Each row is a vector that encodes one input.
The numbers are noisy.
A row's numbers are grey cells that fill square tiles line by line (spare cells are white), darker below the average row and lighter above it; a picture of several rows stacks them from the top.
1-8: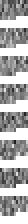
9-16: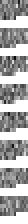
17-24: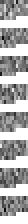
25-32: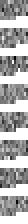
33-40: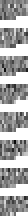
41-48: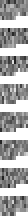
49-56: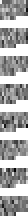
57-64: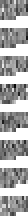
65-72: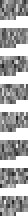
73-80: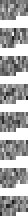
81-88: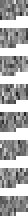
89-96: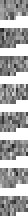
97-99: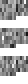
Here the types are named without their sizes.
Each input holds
a label, together with either a label, or a point on a line.
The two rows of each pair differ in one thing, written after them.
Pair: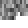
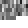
the place on the line
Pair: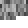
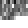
the place on the line
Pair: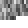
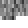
the place on the line
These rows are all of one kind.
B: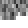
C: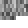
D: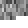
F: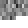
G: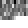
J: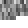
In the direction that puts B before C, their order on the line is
G, B, F, D, C, J.
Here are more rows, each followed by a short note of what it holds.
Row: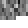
two labels
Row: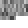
a label and a point on a line
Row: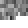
a label and a point on a line
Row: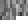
two labels
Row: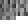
two labels
